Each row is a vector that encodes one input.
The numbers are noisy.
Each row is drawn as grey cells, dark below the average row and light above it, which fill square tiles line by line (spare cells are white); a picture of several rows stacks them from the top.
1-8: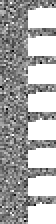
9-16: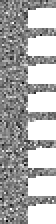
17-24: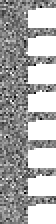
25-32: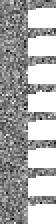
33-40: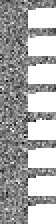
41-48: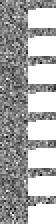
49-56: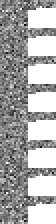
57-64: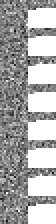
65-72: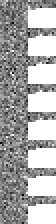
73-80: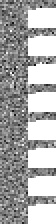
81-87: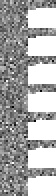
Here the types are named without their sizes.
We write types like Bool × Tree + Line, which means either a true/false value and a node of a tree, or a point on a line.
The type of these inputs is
(Bool × Bool × Bool × Bool + Unit) × Circle + Line.
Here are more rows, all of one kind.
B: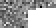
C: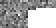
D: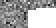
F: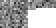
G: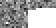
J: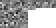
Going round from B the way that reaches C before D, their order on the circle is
B, C, D, J, F, G.
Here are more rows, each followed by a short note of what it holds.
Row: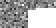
a point on a circle
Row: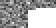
a point on a circle and four true/false values
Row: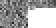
a point on a circle and four true/false values
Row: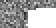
a point on a circle and four true/false values
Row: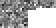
a point on a line
